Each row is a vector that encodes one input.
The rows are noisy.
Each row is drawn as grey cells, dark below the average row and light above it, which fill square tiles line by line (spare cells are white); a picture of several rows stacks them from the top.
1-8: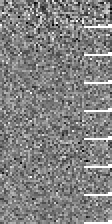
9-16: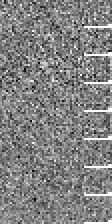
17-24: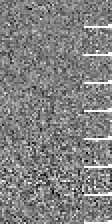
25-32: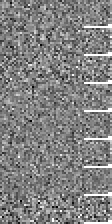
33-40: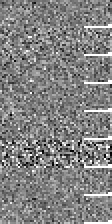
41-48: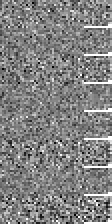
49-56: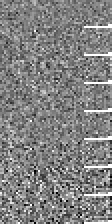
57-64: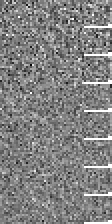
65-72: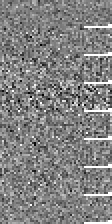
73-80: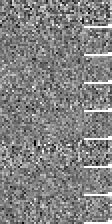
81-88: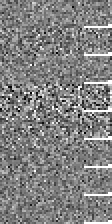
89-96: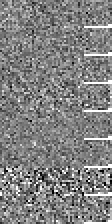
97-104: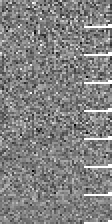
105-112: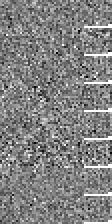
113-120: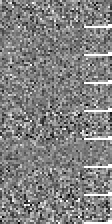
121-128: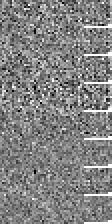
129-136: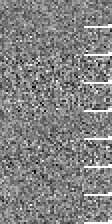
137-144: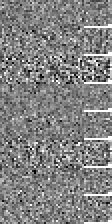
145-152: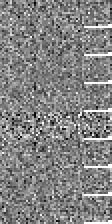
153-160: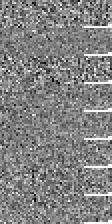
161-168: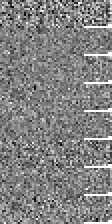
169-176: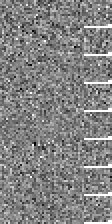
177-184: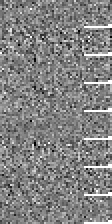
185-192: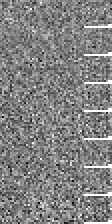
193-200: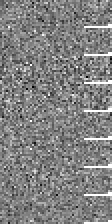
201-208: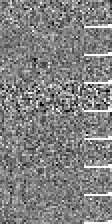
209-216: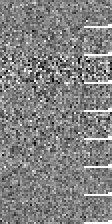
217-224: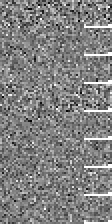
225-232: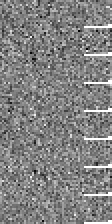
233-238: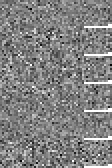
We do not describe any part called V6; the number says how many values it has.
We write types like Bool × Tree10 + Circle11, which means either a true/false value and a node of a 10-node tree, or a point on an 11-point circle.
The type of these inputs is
(Bool × V6 + Line9) × (Line8 + Tree12).
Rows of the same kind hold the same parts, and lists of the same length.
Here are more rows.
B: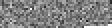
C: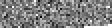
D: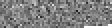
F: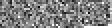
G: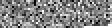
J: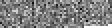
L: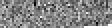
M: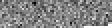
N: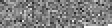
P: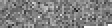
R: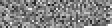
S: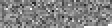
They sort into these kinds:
B, G, L, R, S
C, D, F
J, M, N
P

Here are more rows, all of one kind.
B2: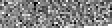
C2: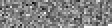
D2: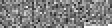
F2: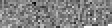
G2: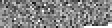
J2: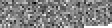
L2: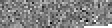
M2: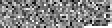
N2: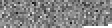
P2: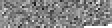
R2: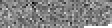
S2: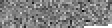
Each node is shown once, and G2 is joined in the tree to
F2.
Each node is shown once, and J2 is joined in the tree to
M2.
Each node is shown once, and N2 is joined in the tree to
L2, M2 and S2.
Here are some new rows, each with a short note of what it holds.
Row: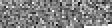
a point on an 8-point line, a true/false value and a value of V6
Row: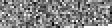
a point on a 9-point line and a node of a 12-node tree
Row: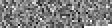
a node of a 12-node tree, a true/false value and a value of V6
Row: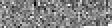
a point on an 8-point line and a point on a 9-point line
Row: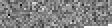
a point on an 8-point line, a true/false value and a value of V6
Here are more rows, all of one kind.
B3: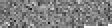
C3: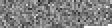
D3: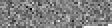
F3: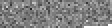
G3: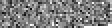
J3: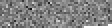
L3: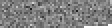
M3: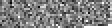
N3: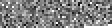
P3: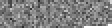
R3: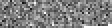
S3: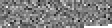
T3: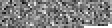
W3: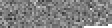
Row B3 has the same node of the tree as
D3, G3, J3 and S3.
